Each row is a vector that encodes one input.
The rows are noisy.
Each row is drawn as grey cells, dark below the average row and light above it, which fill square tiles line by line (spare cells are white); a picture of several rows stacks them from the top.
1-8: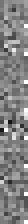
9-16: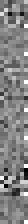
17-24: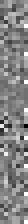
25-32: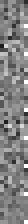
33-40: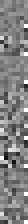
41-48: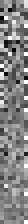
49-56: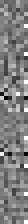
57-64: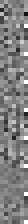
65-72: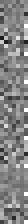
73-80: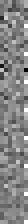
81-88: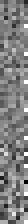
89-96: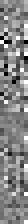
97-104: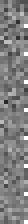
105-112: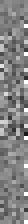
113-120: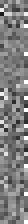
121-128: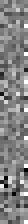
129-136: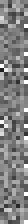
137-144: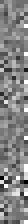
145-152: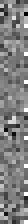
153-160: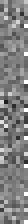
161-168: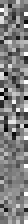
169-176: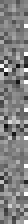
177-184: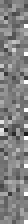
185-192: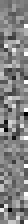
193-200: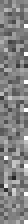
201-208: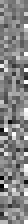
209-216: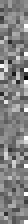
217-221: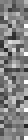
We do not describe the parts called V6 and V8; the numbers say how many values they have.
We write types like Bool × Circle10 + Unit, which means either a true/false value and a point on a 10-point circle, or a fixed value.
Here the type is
Bool × Tree10 + V6 × V8.
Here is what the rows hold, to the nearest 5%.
About 50% of them hold a node of a 10-node tree and a true/false value. The rest hold a value of V6 and a value of V8.
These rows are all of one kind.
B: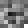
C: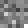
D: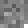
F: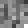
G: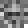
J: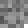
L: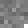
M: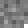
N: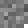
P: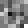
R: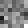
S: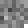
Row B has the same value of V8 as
C, G and P.
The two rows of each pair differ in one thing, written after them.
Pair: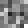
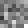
the value of V6
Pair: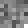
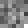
the value of V6
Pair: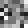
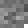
the value of V8
